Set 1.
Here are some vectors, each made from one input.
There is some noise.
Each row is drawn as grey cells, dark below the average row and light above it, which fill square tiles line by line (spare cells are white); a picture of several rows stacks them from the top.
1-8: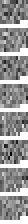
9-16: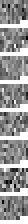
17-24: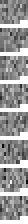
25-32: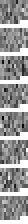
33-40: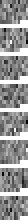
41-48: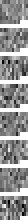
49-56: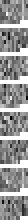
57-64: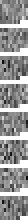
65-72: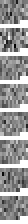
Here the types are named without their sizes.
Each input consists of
either a point on a circle, or a point on a line.
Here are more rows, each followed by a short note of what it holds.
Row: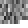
a point on a line
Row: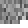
a point on a circle
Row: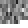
a point on a line
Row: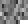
a point on a line
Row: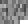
a point on a circle
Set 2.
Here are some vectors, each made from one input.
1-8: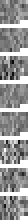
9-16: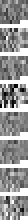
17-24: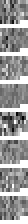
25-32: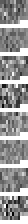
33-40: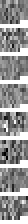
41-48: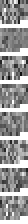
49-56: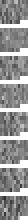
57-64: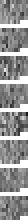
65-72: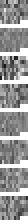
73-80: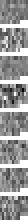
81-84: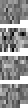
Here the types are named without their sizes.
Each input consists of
a list of points on a circle.
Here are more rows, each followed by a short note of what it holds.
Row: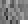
a list of two items
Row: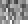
a list of one item
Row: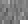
a list of two items
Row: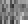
a list of two items
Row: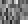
a list of two items
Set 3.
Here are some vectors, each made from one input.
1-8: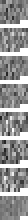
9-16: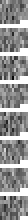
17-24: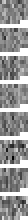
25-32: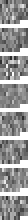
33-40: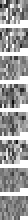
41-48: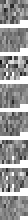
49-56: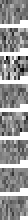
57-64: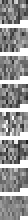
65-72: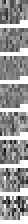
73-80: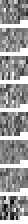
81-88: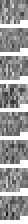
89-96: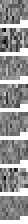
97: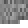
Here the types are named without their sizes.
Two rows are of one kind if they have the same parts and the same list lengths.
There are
2 kinds of row.
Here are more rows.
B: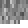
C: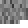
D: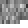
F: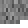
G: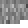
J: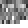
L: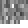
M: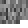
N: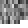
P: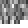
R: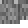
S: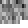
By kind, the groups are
B, D, G, J, L, M, N, P, S
C, F, R

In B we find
a label and three true/false values.
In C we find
a label.
